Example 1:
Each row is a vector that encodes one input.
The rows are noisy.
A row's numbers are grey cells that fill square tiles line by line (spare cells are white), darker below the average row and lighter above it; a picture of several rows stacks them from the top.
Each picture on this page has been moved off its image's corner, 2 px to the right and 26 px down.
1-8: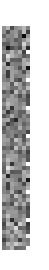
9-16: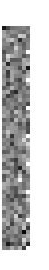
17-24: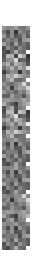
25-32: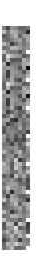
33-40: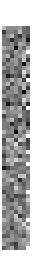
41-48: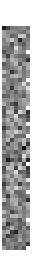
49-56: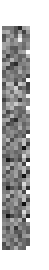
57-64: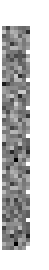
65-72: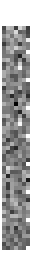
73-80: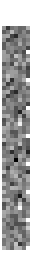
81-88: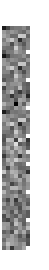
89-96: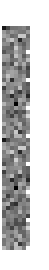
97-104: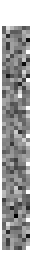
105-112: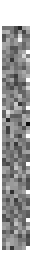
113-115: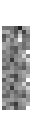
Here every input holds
one of 12 labels.
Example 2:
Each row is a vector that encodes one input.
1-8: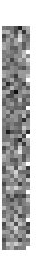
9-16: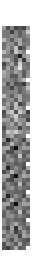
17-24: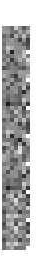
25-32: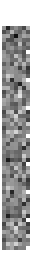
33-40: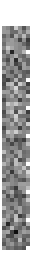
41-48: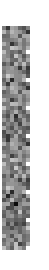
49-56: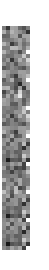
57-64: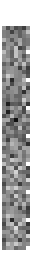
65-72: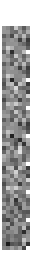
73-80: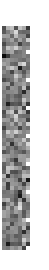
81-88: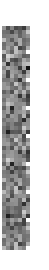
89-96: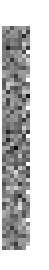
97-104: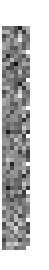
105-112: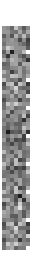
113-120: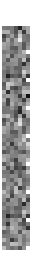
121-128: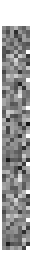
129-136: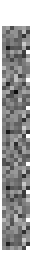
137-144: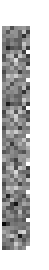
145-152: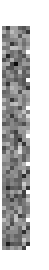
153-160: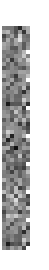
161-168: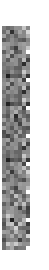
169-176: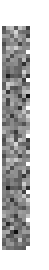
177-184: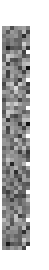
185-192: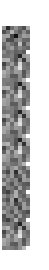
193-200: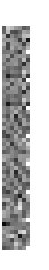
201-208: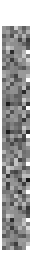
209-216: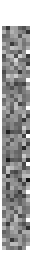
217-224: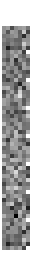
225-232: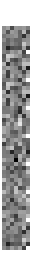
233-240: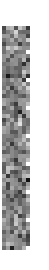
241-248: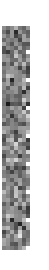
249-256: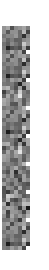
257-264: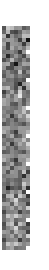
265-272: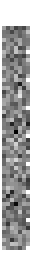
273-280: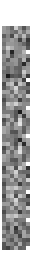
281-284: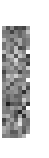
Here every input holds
one of 12 labels.
